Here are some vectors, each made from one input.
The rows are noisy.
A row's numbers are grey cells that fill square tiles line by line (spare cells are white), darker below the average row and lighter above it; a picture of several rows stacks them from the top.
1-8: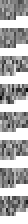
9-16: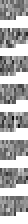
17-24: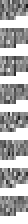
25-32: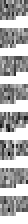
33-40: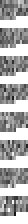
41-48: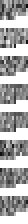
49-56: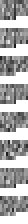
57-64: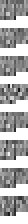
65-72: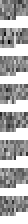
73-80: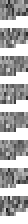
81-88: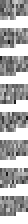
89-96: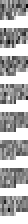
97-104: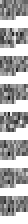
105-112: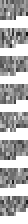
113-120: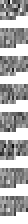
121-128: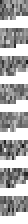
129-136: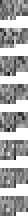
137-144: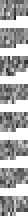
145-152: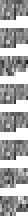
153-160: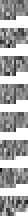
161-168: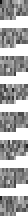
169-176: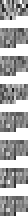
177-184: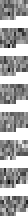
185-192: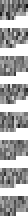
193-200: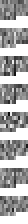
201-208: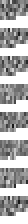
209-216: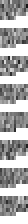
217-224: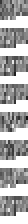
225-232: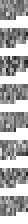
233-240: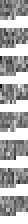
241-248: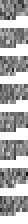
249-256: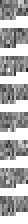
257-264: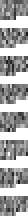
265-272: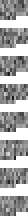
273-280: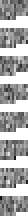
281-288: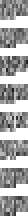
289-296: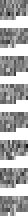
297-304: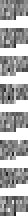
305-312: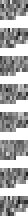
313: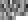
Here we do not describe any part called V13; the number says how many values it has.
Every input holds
either a point on a 6-point circle, or three true/false values, or a value of V13.
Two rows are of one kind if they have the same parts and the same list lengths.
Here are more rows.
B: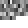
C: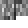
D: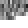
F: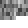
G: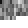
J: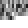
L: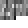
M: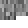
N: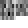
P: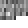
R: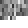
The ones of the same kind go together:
B, D, J
C, L, M, P
F, G, N, R

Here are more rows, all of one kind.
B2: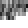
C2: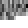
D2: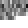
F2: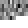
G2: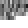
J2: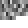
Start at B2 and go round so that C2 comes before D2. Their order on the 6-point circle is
B2, C2, J2, F2, G2, D2.
